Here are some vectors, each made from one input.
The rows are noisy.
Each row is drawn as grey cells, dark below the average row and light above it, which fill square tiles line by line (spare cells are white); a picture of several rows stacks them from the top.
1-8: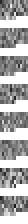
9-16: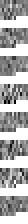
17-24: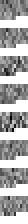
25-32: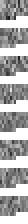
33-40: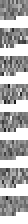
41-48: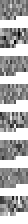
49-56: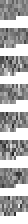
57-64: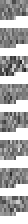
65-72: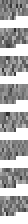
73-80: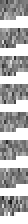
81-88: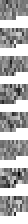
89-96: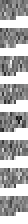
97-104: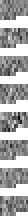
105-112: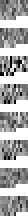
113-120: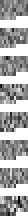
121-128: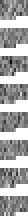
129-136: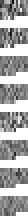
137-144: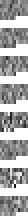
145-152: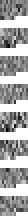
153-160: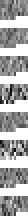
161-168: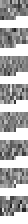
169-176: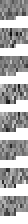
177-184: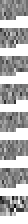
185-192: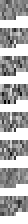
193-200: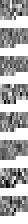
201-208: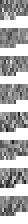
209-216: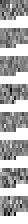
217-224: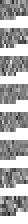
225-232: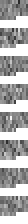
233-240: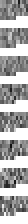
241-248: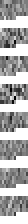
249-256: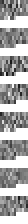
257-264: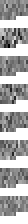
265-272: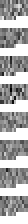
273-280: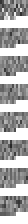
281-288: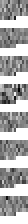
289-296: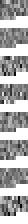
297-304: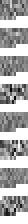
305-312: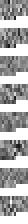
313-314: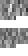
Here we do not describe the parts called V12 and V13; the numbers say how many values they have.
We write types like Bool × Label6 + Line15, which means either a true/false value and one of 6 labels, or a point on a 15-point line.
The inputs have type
(Bool × Bool × Bool + Unit) × (Line7 × V13 + V12).
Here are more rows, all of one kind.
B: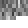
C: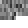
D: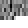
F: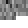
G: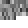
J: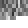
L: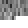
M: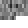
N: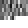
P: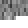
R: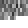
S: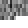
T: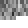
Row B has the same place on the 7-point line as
J, M and S.
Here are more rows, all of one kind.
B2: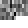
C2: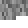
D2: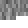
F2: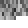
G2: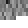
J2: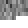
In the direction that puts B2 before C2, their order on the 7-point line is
B2, J2, F2, C2, D2, G2.
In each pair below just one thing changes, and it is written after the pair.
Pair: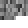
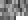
one of the three true/false values
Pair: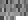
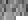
the place on the 7-point line
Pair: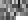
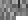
the place on the 7-point line
